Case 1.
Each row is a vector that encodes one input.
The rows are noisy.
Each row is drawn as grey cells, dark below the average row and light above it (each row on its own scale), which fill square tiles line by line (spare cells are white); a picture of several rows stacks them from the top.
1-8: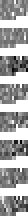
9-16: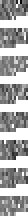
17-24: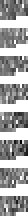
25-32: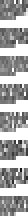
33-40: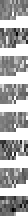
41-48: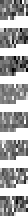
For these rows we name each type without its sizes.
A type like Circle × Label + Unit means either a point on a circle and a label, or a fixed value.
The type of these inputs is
Line.
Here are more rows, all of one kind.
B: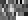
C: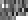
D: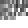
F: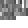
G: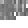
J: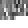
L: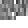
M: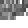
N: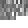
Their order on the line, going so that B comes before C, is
L, B, N, D, M, C, G, F, J.
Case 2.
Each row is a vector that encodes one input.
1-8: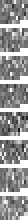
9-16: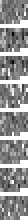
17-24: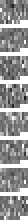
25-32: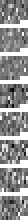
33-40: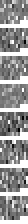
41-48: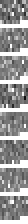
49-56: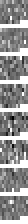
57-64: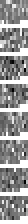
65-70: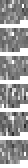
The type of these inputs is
Tree10.
